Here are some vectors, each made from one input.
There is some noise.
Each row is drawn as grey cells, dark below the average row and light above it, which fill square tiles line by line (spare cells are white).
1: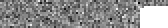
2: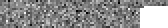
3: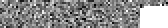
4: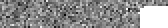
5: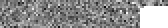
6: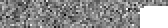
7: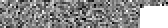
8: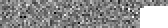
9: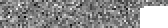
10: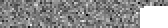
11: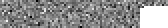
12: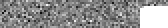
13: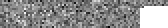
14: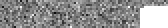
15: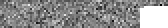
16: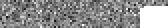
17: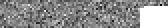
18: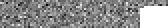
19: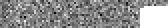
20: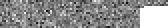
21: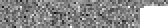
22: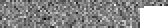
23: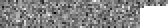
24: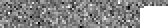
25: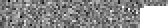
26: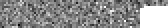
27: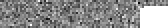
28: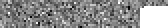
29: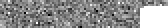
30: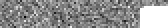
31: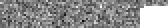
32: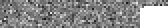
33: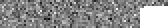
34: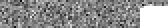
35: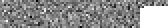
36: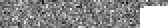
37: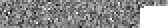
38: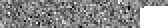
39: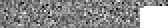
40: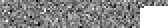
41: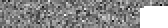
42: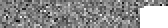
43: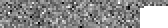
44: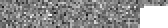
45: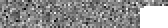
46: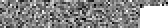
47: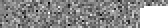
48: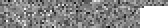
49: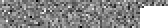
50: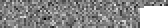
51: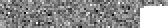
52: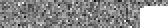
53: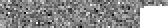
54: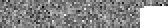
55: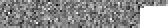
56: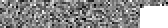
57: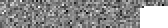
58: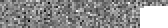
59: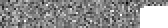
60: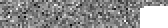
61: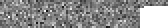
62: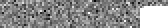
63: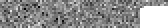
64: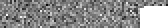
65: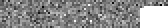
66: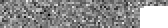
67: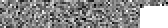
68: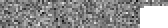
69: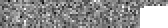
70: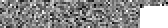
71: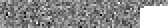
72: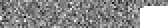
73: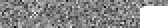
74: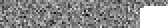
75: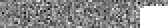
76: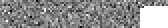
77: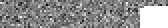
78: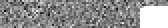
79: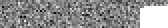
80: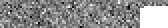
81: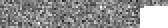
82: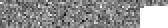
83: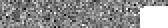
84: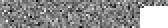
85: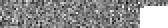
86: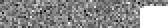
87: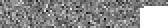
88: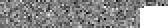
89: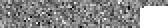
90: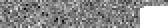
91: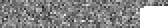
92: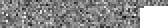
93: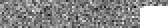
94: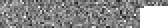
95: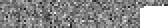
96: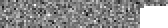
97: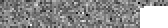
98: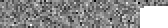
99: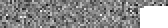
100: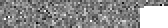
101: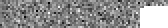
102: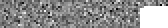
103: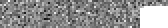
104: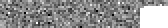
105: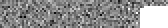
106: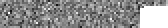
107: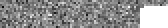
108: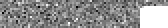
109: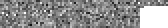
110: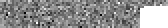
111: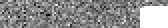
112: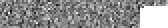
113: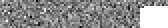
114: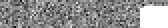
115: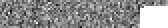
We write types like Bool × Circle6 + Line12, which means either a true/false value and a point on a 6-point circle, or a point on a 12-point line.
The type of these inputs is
List3(Circle6).
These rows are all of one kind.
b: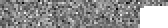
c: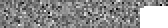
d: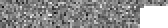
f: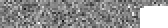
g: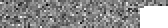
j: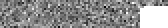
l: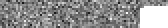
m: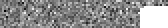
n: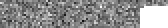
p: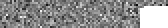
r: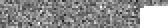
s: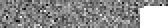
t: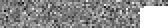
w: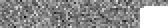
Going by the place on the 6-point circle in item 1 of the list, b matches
d, l, n and r.
